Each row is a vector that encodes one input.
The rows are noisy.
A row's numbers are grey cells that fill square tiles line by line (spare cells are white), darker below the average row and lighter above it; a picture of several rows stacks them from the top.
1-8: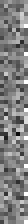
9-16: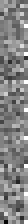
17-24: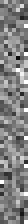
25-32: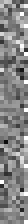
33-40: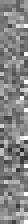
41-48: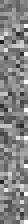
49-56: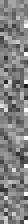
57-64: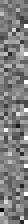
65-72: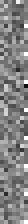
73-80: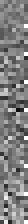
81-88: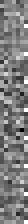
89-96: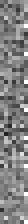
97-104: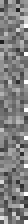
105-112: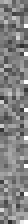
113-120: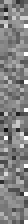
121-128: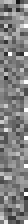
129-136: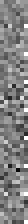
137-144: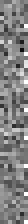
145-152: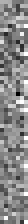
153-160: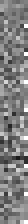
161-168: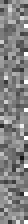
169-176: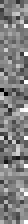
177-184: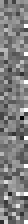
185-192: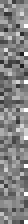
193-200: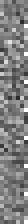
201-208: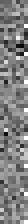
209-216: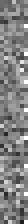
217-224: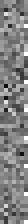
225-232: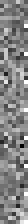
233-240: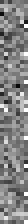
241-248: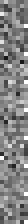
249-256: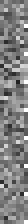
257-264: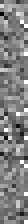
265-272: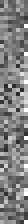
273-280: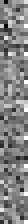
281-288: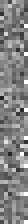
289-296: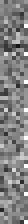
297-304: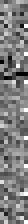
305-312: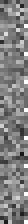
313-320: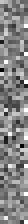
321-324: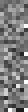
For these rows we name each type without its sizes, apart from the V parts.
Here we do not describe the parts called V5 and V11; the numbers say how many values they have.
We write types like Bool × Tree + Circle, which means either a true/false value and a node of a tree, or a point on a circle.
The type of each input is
((Bool × Bool × Bool × Bool + Unit) × V5 + Line × V11) × Line.
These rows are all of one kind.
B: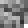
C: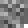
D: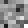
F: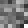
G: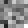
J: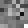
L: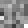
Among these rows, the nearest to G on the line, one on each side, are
D and J.
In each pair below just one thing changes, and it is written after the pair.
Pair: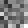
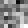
one of the four true/false values
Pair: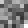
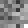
the place on the line
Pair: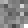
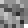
one of the four true/false values
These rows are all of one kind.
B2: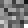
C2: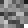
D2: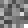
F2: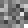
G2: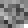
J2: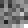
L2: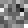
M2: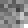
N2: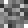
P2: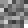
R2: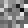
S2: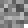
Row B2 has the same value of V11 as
C2, G2 and P2.
